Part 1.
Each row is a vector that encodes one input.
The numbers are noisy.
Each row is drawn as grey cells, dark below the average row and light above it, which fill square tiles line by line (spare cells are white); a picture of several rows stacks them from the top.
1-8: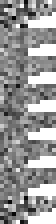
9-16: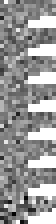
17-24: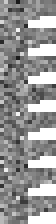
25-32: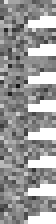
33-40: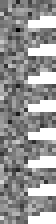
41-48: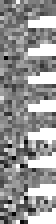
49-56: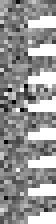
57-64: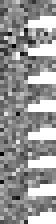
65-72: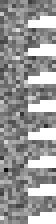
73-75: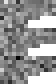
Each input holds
a list of up to two points on a 9-point circle.
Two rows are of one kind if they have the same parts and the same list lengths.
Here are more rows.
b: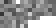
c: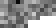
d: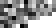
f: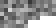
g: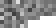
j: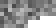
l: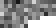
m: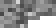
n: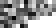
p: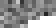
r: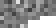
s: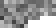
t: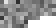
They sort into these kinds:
b, c, g, l, m, p, r
d, n
f, j, s, t

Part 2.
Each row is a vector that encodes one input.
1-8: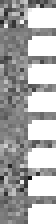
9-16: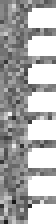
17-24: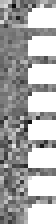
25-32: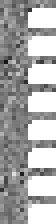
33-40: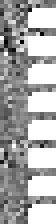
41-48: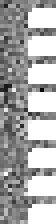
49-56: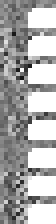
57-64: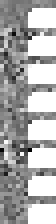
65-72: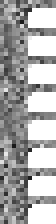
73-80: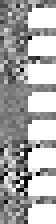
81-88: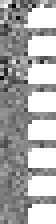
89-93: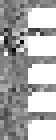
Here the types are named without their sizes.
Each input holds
either a node of a tree, or four true/false values.
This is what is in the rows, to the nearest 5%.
About 30% of them hold a node of a tree. The rest hold four true/false values.
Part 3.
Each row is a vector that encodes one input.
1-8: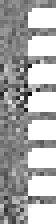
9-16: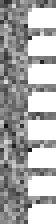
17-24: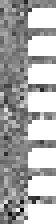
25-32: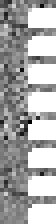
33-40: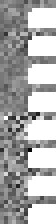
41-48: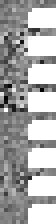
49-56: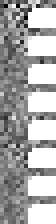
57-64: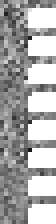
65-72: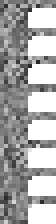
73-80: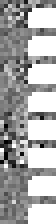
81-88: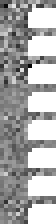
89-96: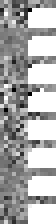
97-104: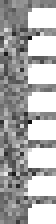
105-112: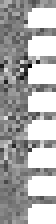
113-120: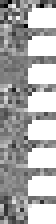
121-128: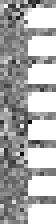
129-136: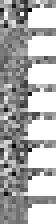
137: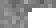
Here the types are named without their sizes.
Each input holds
a node of a tree, together with either a fixed value, or four true/false values.
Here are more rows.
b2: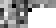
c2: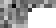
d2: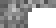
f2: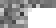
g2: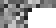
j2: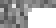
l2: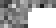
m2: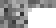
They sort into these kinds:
b2, c2, f2, g2, l2
d2, j2, m2

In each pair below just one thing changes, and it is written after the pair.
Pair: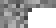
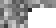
one of the four true/false values
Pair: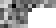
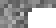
the node of the tree
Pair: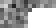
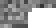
one of the four true/false values
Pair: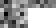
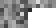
the node of the tree
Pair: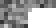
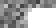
one of the four true/false values
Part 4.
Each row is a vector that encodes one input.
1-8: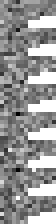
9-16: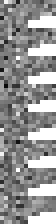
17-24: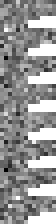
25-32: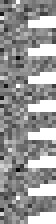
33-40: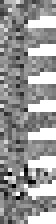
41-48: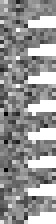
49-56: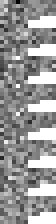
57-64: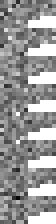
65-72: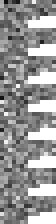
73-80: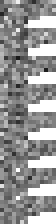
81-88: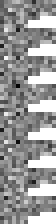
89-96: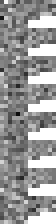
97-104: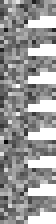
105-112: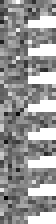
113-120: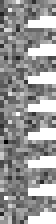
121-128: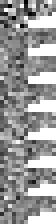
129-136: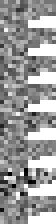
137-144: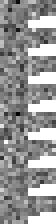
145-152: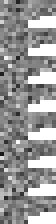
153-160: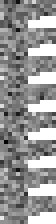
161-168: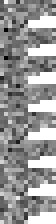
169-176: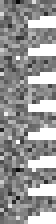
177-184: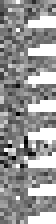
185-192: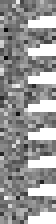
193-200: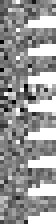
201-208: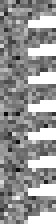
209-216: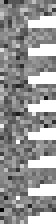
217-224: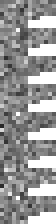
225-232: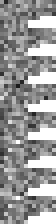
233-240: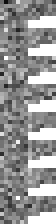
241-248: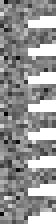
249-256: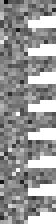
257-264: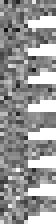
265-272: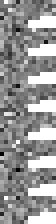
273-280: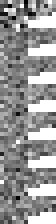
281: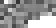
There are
3 kinds of row.
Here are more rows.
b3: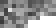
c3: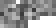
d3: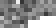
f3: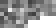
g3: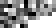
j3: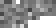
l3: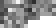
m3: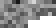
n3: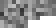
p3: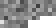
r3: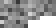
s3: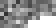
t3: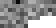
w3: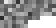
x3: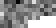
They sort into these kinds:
b3, f3, l3, s3, w3
c3, d3, j3, m3, n3, p3, r3, t3, x3
g3

